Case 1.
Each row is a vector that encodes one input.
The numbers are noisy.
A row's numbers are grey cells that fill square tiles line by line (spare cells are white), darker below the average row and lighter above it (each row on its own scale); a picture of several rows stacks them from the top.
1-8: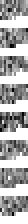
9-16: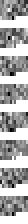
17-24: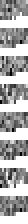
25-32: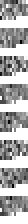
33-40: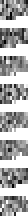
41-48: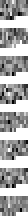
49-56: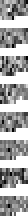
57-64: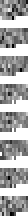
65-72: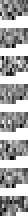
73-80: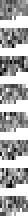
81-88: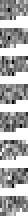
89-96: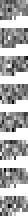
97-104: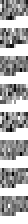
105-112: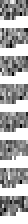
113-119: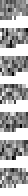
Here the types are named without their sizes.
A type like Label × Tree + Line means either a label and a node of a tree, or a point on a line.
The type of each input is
Bool × Label + Unit.
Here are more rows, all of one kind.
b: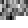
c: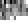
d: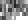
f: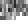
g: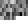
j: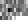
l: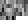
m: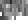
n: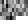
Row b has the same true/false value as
g, l and n.
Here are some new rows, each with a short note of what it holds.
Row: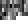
a fixed value
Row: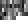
a fixed value
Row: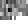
a label and a true/false value
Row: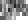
a label and a true/false value
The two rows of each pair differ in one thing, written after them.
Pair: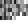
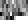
the true/false value
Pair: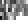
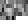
the true/false value
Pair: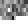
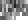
the true/false value
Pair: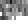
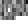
the true/false value
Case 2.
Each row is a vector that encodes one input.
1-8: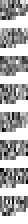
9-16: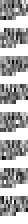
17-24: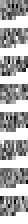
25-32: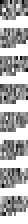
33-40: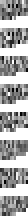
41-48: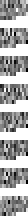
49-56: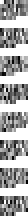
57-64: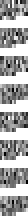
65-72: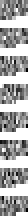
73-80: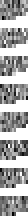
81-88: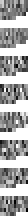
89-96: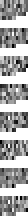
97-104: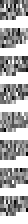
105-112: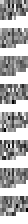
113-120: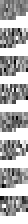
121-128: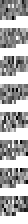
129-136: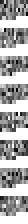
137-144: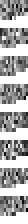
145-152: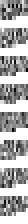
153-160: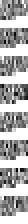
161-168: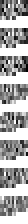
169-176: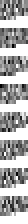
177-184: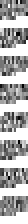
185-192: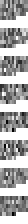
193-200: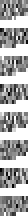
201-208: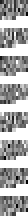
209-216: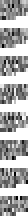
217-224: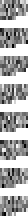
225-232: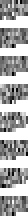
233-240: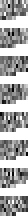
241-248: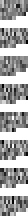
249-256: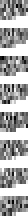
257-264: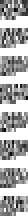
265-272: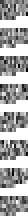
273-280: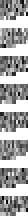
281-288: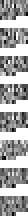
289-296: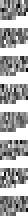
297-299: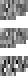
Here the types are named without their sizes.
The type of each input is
Bool × Label.
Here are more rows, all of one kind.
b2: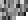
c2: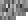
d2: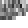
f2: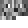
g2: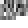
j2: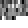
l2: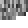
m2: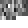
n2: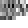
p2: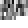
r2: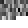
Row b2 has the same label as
f2, l2 and m2.
